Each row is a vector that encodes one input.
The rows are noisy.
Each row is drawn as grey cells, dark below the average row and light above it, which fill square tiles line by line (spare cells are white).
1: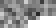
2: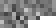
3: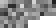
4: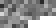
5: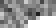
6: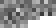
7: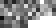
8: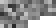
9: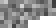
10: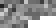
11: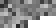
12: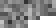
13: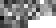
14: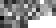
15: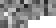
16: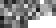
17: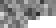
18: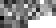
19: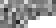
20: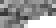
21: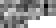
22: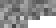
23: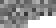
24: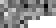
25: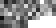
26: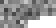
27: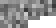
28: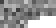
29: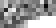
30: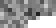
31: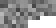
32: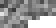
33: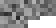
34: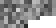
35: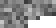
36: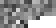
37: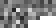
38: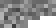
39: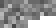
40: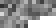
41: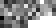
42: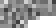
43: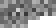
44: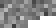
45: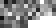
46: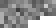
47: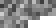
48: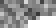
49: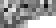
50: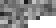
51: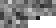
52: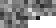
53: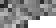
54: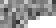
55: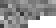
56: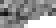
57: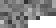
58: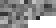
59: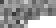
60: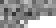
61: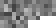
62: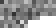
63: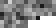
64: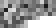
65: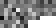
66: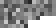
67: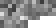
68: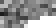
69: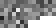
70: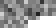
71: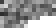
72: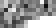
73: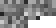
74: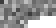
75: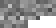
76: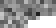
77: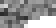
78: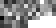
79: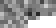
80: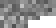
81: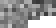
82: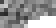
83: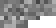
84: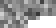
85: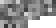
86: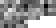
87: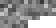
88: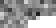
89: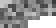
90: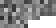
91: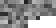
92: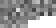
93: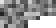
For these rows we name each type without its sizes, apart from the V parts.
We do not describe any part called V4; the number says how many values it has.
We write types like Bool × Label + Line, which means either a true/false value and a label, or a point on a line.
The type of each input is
List(Bool × V4).
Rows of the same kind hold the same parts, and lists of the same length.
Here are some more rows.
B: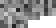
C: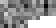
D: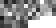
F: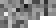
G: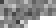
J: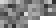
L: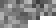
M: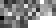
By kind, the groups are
B, C, F, J, L
D, M
G

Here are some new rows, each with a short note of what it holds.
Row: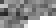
a list of one item
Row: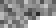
a list of one item
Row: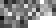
the empty list
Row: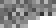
a list of one item
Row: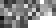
the empty list
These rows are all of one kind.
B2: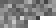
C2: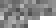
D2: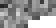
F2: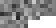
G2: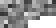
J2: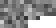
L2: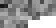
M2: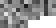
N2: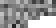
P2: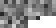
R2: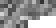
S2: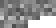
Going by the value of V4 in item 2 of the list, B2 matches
M2 and P2.
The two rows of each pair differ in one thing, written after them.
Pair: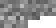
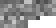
the value of V4 in item 2 of the list
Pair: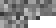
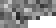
the value of V4 in item 2 of the list
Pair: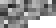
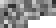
the true/false value in item 2 of the list
